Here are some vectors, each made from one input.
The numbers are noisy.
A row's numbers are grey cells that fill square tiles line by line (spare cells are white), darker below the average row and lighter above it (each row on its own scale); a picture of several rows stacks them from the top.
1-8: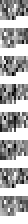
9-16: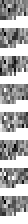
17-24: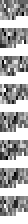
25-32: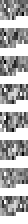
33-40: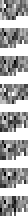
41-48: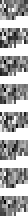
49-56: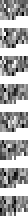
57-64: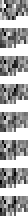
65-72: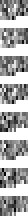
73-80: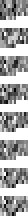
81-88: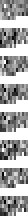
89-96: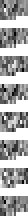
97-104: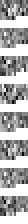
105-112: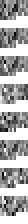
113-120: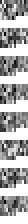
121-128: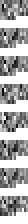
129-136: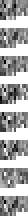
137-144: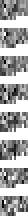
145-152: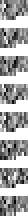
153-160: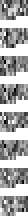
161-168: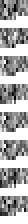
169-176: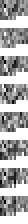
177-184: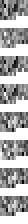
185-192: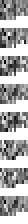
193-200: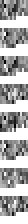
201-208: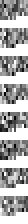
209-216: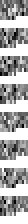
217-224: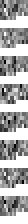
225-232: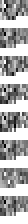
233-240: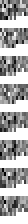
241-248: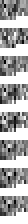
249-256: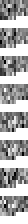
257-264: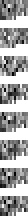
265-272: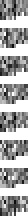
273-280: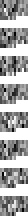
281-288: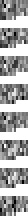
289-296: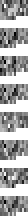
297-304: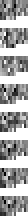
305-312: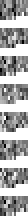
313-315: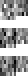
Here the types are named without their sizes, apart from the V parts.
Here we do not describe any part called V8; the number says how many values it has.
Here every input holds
either a point on a circle, or a point on a line, or a value of V8.
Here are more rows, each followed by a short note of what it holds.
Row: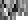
a value of V8
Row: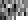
a point on a circle
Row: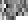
a point on a line
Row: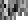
a value of V8
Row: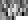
a point on a line
